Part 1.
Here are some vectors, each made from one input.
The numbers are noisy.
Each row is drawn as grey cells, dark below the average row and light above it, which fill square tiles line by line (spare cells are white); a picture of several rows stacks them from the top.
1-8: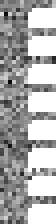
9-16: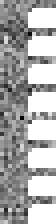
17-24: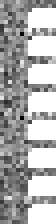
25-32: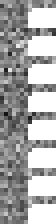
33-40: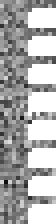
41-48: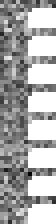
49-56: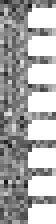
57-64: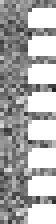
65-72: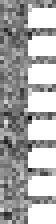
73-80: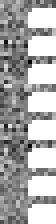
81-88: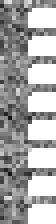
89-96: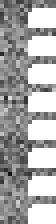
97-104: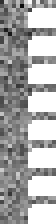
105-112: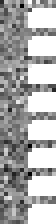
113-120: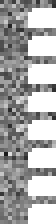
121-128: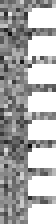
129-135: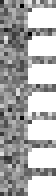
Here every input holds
a node of a 13-node tree.
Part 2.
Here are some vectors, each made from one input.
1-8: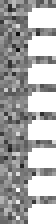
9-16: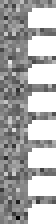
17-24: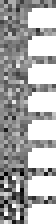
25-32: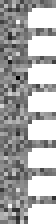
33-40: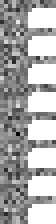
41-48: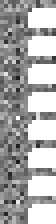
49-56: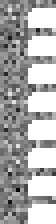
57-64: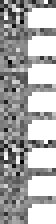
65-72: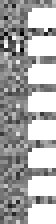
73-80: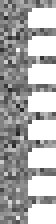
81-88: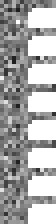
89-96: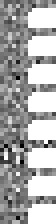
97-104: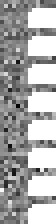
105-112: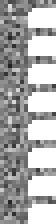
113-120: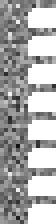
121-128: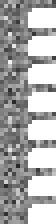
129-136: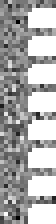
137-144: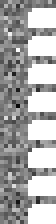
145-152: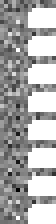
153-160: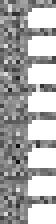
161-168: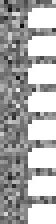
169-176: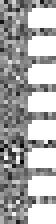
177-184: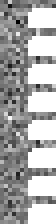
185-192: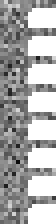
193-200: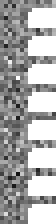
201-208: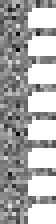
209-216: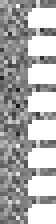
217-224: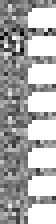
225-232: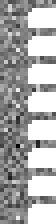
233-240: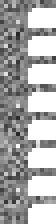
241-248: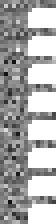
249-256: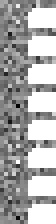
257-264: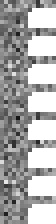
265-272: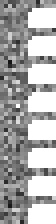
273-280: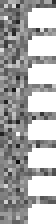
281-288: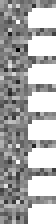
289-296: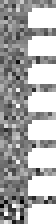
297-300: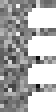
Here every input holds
either a fixed value, or three true/false values.
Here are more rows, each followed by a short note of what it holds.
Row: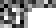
a fixed value
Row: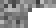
three true/false values
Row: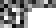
a fixed value
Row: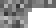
three true/false values
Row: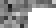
three true/false values
